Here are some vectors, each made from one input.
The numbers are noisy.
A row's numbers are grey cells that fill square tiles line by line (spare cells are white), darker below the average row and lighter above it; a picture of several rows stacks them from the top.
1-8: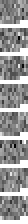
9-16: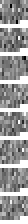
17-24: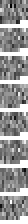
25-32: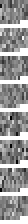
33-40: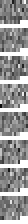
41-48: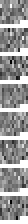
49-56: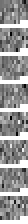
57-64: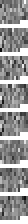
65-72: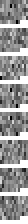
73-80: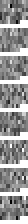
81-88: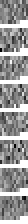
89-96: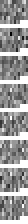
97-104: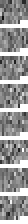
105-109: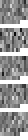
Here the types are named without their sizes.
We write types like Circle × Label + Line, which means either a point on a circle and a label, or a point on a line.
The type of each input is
(Bool × Bool × Bool + Tree) × Line.
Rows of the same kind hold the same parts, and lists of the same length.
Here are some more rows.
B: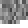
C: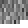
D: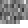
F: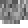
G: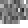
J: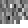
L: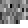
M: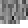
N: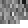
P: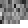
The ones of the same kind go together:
B, C, D, G, L, M, N
F, J, P

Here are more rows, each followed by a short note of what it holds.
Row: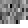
a point on a line and three true/false values
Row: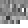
a point on a line and a node of a tree
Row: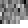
a point on a line and a node of a tree
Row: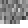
a point on a line and three true/false values
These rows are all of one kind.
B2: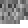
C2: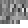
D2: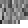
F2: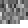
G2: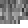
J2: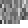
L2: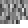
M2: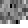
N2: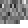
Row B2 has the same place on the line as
D2, F2 and G2.
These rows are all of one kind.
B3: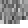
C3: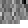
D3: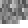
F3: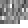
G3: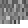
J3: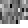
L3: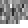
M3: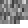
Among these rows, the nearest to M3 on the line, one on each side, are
B3 and J3.
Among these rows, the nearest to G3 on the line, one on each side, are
B3 and C3.
